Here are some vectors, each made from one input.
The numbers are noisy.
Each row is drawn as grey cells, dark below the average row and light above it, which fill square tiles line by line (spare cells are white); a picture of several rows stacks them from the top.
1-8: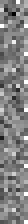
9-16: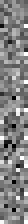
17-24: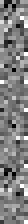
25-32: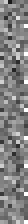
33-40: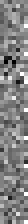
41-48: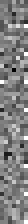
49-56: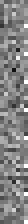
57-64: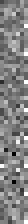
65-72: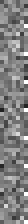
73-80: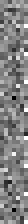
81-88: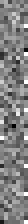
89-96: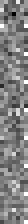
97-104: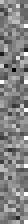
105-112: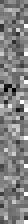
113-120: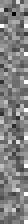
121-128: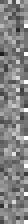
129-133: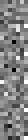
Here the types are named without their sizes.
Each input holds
a list of items, each a point on a line and a true/false value.
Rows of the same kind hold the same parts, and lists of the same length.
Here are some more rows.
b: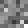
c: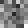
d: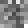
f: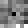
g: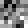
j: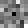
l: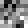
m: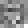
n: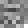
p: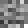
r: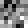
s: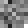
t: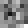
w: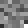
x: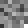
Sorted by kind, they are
b, f, t, w, x
c, d, j
g, l, r
m, n, p, s

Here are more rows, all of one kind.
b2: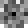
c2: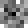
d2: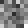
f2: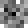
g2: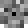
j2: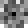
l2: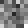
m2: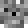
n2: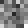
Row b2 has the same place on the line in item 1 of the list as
c2, f2 and j2.
